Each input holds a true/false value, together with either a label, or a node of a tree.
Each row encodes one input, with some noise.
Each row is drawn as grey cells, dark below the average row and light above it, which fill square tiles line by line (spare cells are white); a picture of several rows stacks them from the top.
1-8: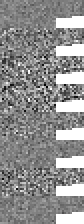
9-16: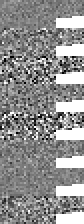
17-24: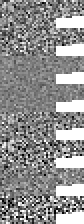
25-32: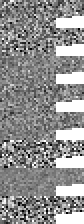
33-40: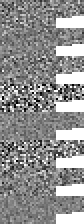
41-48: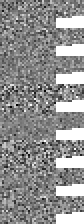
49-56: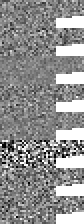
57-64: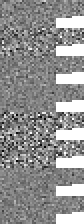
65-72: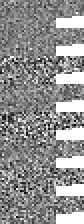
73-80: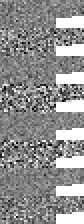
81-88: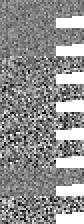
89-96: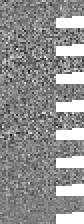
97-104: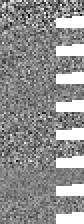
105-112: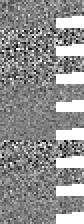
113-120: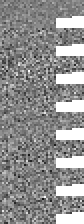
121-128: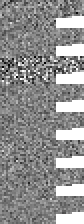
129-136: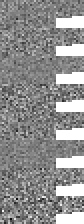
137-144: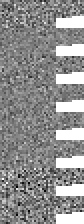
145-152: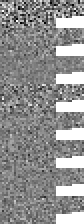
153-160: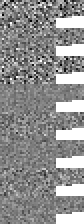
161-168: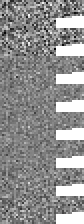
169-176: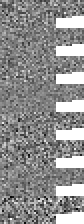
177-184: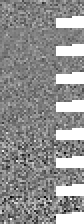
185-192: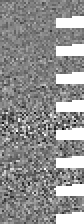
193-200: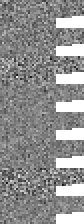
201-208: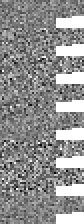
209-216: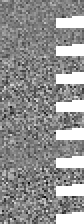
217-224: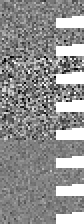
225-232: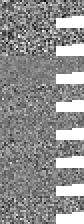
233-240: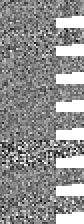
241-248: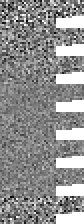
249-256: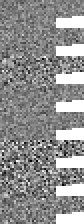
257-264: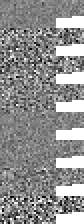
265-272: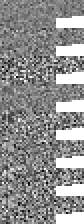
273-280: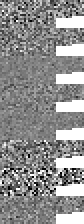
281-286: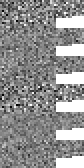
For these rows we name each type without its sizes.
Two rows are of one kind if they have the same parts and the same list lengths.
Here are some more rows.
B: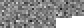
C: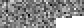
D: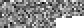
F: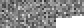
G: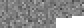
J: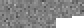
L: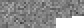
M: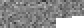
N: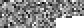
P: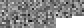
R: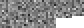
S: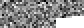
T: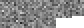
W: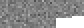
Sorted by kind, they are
B, D, L, M, N, S, T, W
C, F, G, J, P, R

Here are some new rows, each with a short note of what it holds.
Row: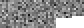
a label and a true/false value
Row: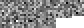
a label and a true/false value
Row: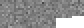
a node of a tree and a true/false value
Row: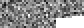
a node of a tree and a true/false value
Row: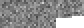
a label and a true/false value
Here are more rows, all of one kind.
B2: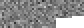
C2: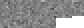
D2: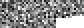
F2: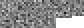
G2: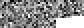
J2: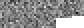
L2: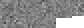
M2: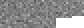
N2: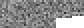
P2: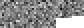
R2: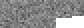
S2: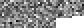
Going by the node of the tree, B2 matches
J2, L2 and S2.
